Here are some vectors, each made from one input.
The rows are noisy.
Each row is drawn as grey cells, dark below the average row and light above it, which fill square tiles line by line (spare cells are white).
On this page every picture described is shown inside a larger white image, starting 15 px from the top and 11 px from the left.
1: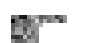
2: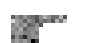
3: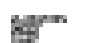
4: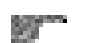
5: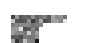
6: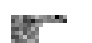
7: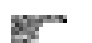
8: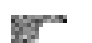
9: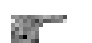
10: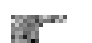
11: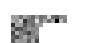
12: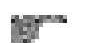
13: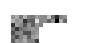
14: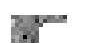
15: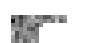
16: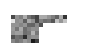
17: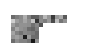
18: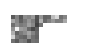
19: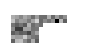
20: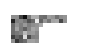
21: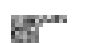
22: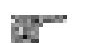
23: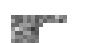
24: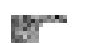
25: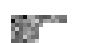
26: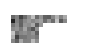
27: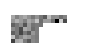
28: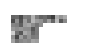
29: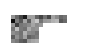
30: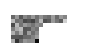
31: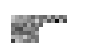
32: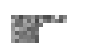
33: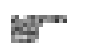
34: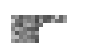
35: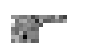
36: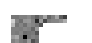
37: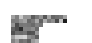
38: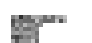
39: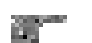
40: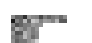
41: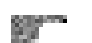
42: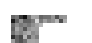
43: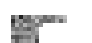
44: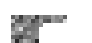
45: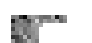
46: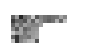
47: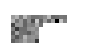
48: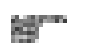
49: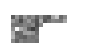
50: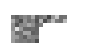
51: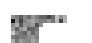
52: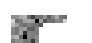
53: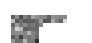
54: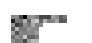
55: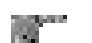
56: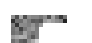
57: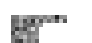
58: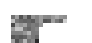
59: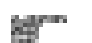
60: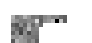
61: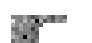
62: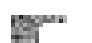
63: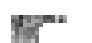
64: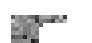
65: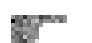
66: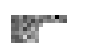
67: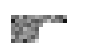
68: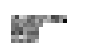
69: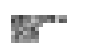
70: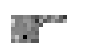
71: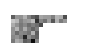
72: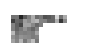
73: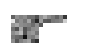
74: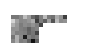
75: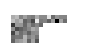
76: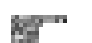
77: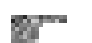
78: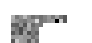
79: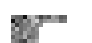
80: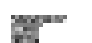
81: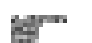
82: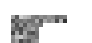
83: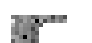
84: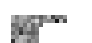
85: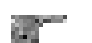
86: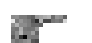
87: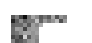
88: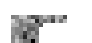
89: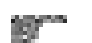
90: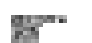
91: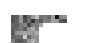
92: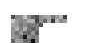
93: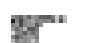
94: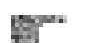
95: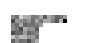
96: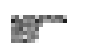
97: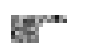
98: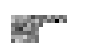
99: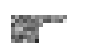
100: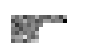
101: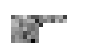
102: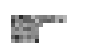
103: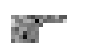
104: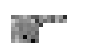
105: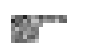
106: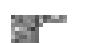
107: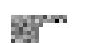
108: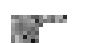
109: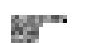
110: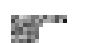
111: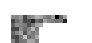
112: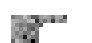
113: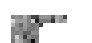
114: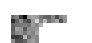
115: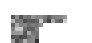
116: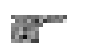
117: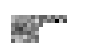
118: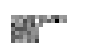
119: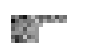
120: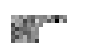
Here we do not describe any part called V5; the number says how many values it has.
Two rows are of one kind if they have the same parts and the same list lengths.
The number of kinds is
2.
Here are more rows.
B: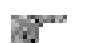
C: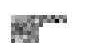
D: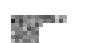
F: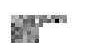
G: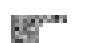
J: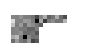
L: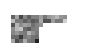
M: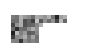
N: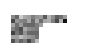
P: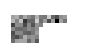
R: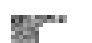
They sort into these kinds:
B, C, D, J, N, R
F, G, L, M, P

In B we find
a point on an 8-point line and a value of V5.
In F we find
a point on an 8-point line and a node of an 8-node tree.
